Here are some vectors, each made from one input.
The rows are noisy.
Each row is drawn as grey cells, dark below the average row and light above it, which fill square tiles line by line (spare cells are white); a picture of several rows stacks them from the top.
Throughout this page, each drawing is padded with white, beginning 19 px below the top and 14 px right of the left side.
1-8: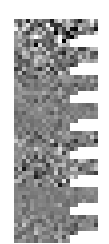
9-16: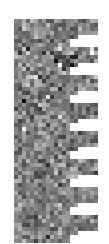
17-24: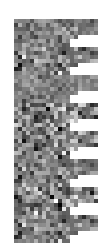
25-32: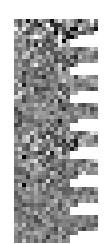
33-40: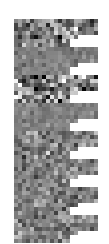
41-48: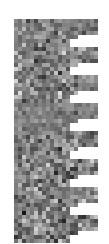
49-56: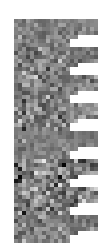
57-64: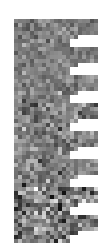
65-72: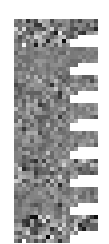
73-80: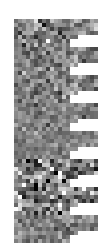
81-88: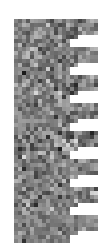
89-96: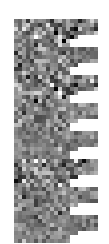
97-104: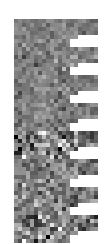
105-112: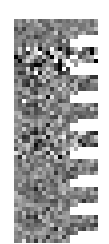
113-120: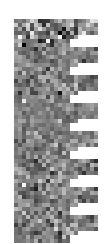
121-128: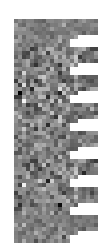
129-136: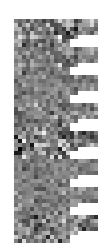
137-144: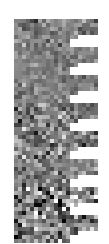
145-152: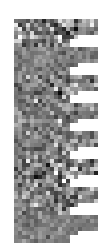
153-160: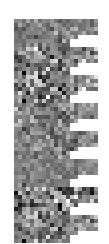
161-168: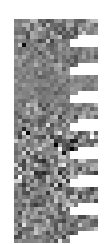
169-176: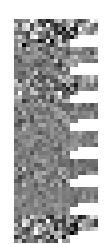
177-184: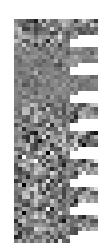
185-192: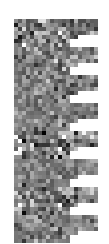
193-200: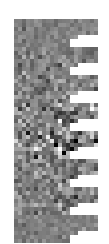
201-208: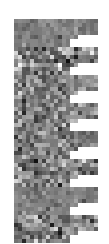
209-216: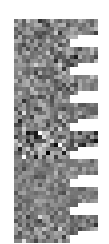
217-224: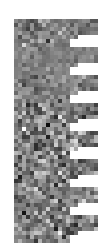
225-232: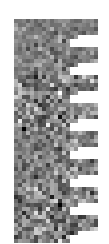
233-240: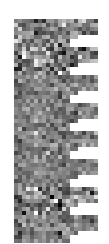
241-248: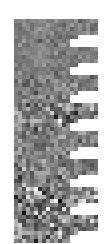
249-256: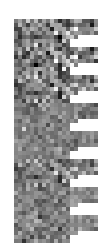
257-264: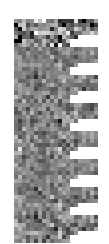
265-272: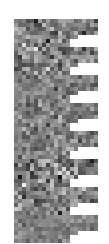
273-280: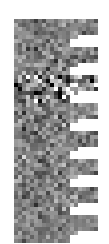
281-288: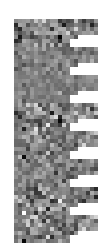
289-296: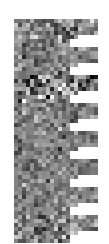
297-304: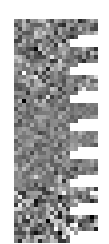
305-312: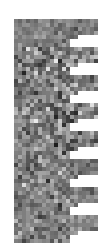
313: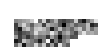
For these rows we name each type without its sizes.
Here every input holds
either a point on a circle, or a fixed value.
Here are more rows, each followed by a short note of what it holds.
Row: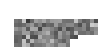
a fixed value
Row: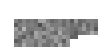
a point on a circle
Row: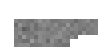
a point on a circle
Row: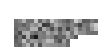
a fixed value
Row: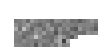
a point on a circle
